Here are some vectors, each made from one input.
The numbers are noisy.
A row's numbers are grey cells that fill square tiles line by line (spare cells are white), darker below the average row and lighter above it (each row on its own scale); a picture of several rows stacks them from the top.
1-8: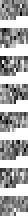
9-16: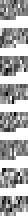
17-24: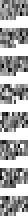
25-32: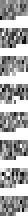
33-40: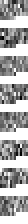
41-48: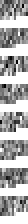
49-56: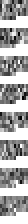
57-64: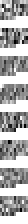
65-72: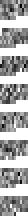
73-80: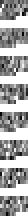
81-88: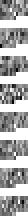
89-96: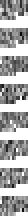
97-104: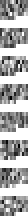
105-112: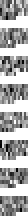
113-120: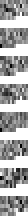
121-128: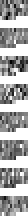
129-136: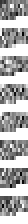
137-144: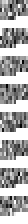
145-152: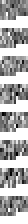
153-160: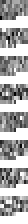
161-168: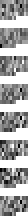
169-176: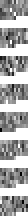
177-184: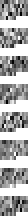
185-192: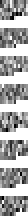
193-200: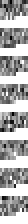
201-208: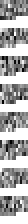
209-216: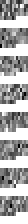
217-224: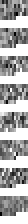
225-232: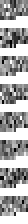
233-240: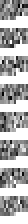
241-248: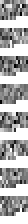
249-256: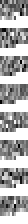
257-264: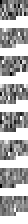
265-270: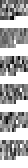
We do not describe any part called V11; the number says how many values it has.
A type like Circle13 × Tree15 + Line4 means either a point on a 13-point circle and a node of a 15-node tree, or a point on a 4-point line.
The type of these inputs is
Label9 × (Line15 + V11).
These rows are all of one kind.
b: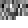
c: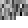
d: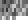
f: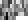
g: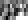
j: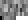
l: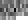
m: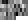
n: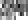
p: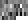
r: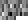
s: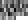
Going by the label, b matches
c, p and r.
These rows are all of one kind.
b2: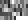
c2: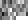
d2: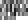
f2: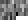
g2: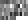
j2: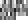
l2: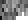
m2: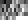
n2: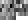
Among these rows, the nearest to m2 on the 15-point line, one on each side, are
d2 and j2.
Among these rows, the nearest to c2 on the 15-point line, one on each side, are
b2 and d2.
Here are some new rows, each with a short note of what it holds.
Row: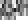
one of 9 labels and a point on a 15-point line
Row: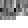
one of 9 labels and a point on a 15-point line
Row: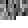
one of 9 labels and a point on a 15-point line
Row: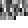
one of 9 labels and a point on a 15-point line
